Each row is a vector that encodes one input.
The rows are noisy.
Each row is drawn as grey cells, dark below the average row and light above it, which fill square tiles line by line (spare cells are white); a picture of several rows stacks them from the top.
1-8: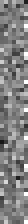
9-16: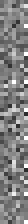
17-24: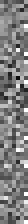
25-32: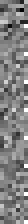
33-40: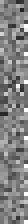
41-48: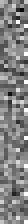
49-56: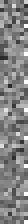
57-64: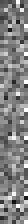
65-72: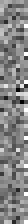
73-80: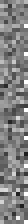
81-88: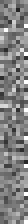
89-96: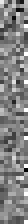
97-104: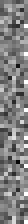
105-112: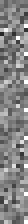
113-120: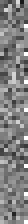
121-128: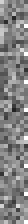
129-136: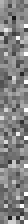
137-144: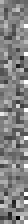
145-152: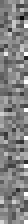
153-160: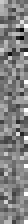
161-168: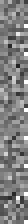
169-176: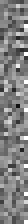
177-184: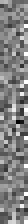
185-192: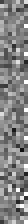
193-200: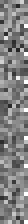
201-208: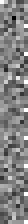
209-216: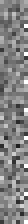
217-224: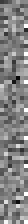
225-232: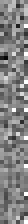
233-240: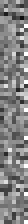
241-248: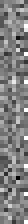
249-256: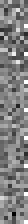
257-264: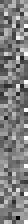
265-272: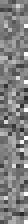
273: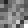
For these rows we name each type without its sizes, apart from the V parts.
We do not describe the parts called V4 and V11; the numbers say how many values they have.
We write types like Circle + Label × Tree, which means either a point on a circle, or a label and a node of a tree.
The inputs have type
(Bool × Bool × Bool × V4 + Line) × Line + V11.
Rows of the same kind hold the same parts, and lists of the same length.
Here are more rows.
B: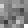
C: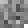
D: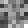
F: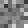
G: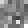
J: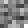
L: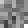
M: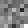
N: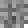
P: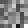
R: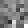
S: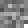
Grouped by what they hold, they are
B, C, G, L, N
D, F, J, P, R
M, S

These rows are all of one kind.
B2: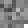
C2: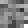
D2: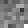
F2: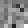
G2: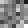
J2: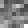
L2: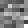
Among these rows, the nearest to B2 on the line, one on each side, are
F2 and L2.
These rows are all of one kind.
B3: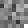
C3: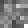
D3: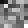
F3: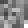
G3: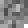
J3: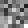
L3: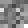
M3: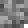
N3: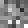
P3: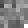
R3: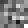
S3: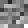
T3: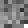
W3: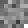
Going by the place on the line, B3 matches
M3, R3, T3 and W3.
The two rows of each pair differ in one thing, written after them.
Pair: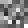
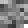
one of the three true/false values
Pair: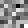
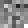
the place on the line
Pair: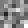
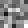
the place on the line
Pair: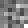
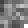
the value of V4
